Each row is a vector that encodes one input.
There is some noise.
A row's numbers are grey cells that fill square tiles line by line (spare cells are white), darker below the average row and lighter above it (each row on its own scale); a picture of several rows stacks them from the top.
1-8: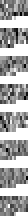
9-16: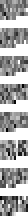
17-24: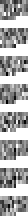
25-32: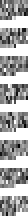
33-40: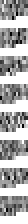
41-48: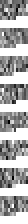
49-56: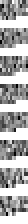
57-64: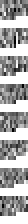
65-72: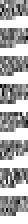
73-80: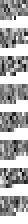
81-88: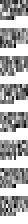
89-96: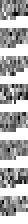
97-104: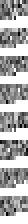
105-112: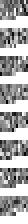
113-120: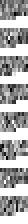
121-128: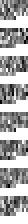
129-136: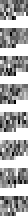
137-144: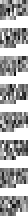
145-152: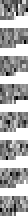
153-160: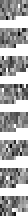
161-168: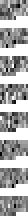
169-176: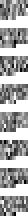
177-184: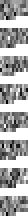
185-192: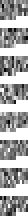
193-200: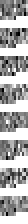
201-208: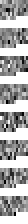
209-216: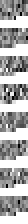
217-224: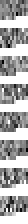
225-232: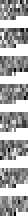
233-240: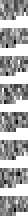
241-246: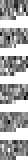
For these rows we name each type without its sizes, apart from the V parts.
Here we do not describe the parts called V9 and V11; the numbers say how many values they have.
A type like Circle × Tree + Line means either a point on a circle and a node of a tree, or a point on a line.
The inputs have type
(Bool × V9 + Unit) × V11 + Line.
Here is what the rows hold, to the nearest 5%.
About 15% of them hold a point on a line. The rest hold a value of V11, together with either a fixed value, or a true/false value and a value of V9.
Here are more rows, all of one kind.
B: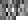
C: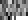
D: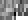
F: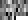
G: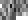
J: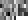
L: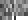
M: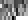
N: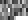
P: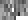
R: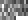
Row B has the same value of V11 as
C, F, L and P.
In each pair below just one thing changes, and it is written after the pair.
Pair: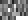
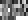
the true/false value
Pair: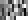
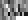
the value of V9
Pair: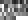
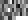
the value of V11
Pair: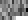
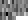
the value of V9
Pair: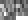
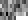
the true/false value
